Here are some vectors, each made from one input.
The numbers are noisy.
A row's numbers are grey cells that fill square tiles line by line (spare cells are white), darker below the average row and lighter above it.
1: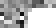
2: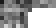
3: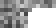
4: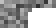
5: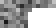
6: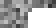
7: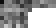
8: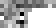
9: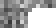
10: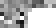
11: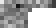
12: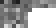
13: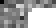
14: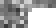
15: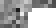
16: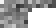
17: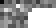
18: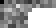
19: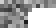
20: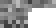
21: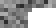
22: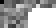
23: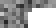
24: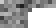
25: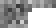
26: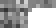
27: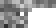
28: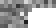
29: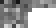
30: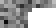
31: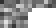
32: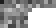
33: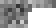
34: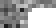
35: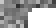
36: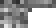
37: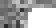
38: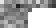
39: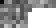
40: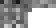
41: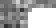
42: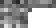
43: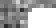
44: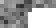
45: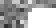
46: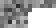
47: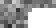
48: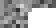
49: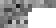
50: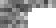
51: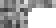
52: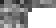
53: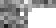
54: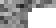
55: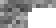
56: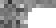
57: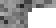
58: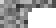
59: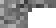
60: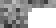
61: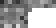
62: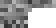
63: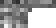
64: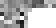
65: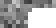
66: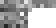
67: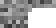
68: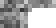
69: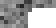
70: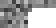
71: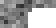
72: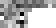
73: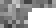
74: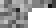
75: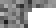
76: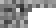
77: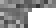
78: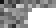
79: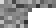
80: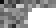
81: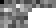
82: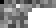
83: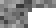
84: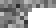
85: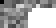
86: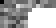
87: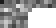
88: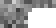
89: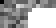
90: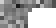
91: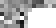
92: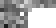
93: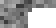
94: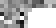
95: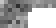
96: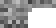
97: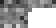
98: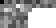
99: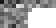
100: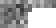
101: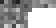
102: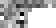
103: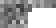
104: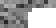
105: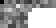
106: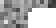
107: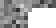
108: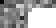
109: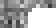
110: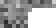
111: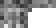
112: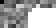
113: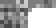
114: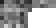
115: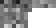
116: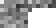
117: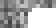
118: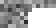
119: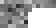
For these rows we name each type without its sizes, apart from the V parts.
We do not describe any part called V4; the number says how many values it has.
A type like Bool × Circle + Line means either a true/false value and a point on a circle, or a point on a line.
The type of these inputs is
Bool × List(Line + V4).
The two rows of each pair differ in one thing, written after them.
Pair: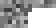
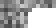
the true/false value
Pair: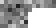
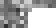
the true/false value
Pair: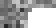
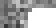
the place on the line in item 2 of the list
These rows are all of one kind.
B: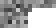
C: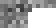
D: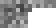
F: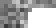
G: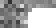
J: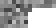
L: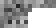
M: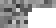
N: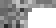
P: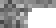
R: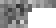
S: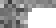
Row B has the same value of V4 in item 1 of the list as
J, L and M.
